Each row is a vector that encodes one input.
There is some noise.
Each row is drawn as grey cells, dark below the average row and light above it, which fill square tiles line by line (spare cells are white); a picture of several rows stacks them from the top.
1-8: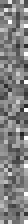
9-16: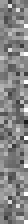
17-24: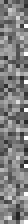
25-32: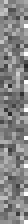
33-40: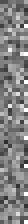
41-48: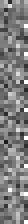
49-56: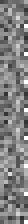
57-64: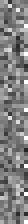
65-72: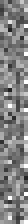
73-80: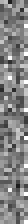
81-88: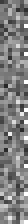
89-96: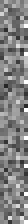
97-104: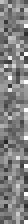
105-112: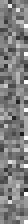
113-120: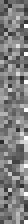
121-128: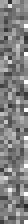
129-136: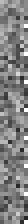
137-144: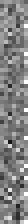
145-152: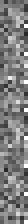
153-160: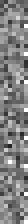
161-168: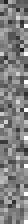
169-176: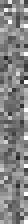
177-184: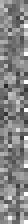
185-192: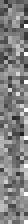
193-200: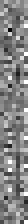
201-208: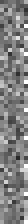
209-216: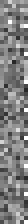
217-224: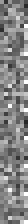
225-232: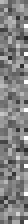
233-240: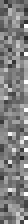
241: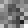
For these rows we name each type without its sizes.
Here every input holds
a point on a circle, together with either a fixed value, or three true/false values.
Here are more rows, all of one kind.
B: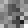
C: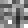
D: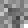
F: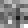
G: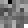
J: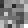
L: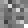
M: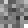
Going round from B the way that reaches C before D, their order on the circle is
B, J, G, C, L, F, M, D.
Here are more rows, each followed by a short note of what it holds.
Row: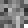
a point on a circle
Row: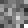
a point on a circle
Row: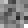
a point on a circle and three true/false values
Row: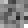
a point on a circle and three true/false values
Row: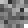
a point on a circle and three true/false values
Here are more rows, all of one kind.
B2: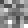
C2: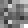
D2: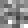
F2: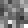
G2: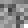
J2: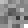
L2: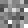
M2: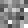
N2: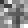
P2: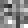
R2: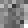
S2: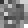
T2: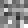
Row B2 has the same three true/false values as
D2, N2, P2 and T2.
